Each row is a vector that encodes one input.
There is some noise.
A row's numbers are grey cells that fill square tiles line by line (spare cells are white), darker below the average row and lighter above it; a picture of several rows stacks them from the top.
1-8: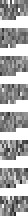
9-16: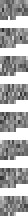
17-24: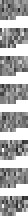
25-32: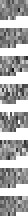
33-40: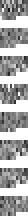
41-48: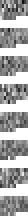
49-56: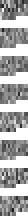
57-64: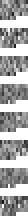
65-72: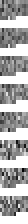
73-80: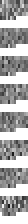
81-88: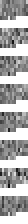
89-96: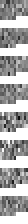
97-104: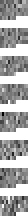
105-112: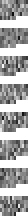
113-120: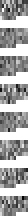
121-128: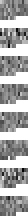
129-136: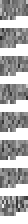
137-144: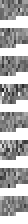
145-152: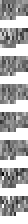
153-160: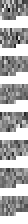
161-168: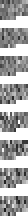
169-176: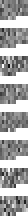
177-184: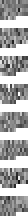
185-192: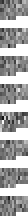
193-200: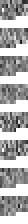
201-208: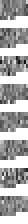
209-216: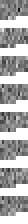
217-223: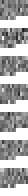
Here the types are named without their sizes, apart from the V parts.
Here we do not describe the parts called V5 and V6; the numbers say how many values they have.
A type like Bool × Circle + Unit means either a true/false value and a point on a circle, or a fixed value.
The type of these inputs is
(Bool × Bool × Bool + V5) × V6 + Line + Tree.
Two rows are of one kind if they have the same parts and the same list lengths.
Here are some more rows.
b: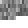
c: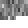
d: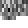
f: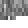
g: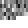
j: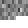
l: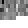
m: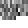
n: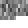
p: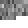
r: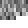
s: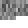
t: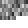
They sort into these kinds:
b, j, l, n, s
c, f, p
d, m
g, r, t

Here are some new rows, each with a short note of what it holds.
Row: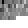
three true/false values and a value of V6
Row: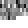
a node of a tree
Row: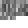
three true/false values and a value of V6
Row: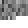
three true/false values and a value of V6
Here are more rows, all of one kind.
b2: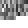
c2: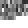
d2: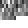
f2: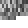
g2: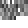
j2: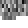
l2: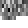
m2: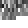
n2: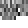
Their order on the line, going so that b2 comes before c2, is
n2, g2, d2, m2, j2, l2, f2, b2, c2.
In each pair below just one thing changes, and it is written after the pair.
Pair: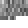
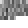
the value of V5
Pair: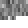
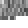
the value of V6
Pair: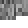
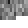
the value of V5
